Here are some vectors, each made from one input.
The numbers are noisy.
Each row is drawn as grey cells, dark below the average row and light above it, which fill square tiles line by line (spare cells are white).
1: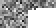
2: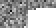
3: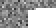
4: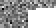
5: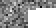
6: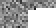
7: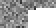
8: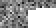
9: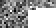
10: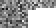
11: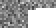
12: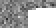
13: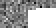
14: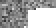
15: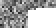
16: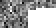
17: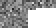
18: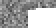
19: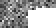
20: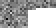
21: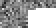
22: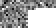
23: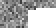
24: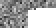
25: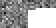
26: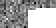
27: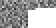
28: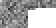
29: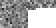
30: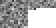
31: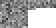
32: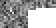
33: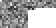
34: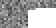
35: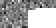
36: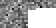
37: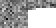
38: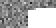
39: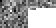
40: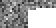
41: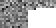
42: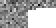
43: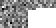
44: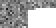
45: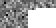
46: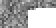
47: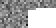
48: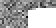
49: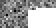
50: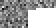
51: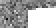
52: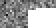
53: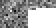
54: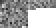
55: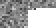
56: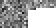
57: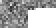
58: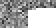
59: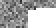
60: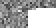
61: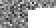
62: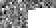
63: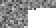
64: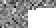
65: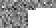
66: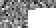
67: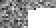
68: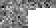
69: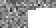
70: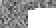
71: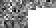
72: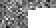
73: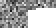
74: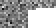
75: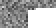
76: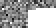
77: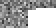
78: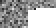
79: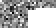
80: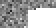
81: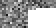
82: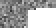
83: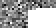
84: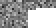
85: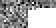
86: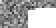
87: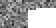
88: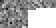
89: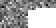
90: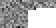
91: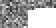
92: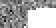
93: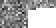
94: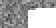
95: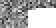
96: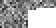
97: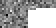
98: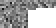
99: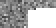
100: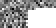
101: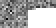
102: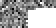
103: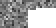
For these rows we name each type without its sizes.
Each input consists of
either a node of a tree, or a list of points on a line.
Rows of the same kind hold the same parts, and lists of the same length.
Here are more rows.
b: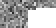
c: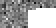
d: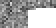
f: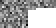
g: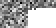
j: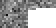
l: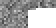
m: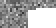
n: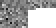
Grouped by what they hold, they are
b, g
c, j
d, f, l, n
m

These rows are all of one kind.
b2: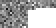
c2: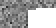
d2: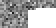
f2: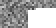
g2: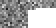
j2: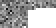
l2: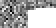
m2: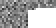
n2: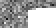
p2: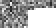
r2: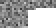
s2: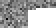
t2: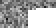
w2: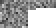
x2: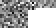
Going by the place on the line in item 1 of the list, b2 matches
l2, p2, r2 and t2.
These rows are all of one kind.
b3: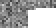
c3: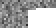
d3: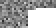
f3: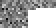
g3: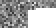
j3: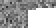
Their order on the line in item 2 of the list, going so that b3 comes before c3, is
d3, b3, c3, g3, j3, f3.
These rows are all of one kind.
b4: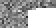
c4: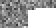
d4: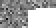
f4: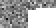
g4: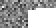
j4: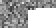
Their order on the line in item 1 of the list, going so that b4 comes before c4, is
f4, j4, g4, b4, c4, d4.
